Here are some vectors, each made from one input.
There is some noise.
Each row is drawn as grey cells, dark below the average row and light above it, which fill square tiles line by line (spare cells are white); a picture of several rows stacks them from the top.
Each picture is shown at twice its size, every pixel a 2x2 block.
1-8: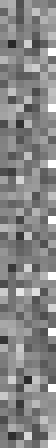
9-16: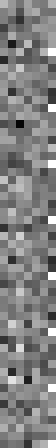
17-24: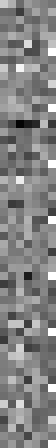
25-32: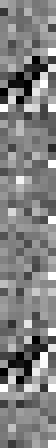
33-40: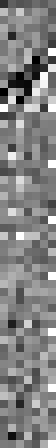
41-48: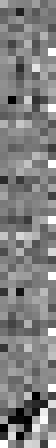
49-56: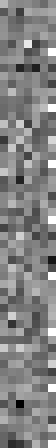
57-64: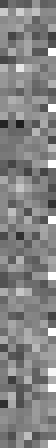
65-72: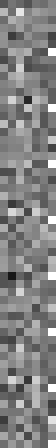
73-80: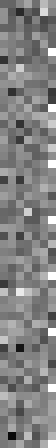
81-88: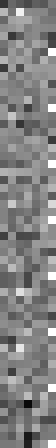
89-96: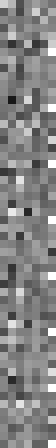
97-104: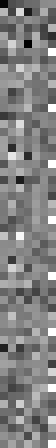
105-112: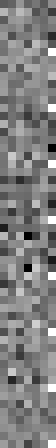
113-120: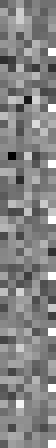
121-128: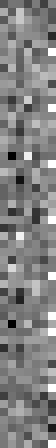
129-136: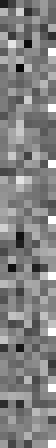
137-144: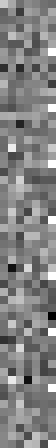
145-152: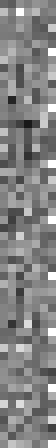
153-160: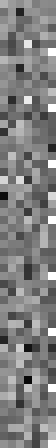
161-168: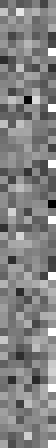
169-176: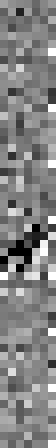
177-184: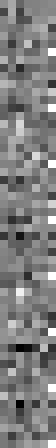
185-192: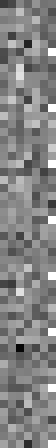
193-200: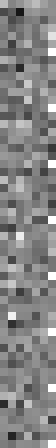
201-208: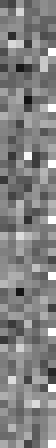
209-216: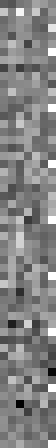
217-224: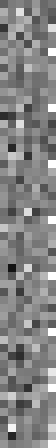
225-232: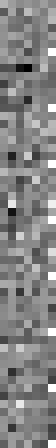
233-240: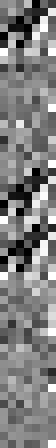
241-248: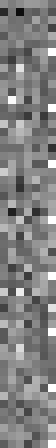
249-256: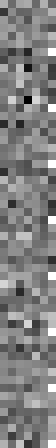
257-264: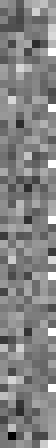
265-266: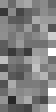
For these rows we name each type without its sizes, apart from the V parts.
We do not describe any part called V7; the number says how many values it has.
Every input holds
a list of items, each a point on a line and a value of V7.
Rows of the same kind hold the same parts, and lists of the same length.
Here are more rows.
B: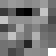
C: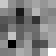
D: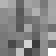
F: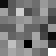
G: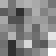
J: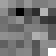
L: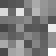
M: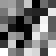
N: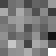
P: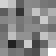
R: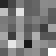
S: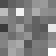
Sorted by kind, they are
B, C, D, G, J, P
F, L, N, R, S
M

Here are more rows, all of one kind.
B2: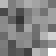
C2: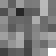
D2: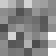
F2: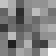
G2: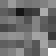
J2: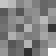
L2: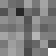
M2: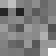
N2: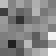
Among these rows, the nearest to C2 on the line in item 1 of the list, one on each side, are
L2 and M2.
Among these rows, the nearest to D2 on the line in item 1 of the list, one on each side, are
F2 and N2.
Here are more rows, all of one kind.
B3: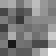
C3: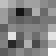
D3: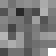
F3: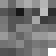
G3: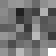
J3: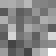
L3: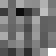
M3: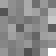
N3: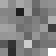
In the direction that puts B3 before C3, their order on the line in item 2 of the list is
N3, L3, J3, M3, B3, D3, C3, F3, G3.
